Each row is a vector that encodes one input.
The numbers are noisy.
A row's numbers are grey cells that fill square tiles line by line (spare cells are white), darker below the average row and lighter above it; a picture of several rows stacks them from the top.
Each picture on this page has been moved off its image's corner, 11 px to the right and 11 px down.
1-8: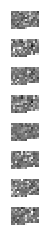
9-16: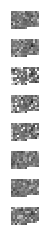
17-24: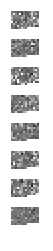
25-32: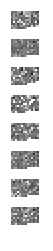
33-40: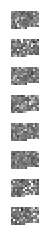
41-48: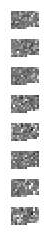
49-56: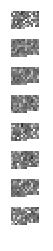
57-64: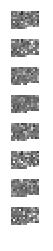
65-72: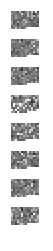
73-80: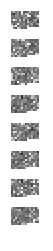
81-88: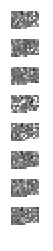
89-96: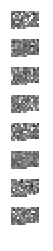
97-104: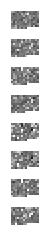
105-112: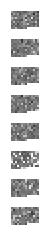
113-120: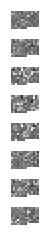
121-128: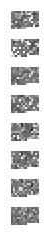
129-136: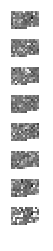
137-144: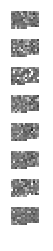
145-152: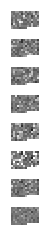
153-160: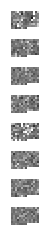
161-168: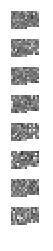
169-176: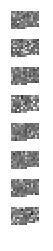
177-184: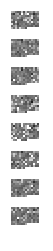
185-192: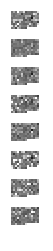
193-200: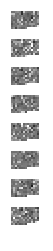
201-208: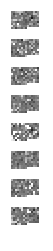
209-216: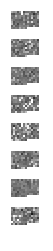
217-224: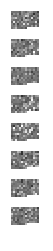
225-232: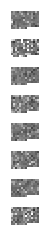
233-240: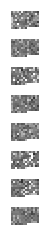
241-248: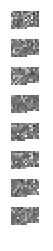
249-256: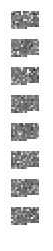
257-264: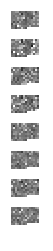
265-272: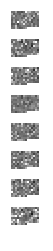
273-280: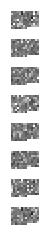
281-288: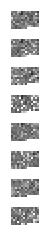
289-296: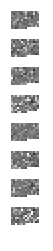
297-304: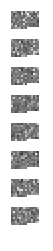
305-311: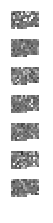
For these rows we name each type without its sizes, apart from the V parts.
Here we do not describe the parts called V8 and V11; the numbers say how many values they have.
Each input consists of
either a point on a circle, a true/false value, a value of V8 and a value of V11, or a fixed value, or a node of a tree.
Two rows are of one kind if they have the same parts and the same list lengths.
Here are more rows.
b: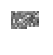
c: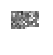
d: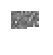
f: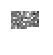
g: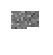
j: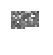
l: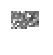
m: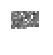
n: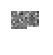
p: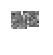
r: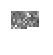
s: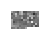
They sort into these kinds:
b, c, d, g, l, m, p, r, s
f, n
j

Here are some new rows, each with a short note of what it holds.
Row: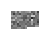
a fixed value
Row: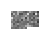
a node of a tree
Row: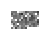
a node of a tree
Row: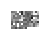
a point on a circle, a true/false value, a value of V8 and a value of V11
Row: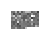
a fixed value
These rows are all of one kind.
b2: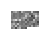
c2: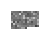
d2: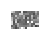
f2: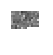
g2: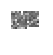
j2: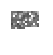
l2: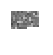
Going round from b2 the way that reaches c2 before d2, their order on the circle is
b2, l2, c2, g2, d2, j2, f2.
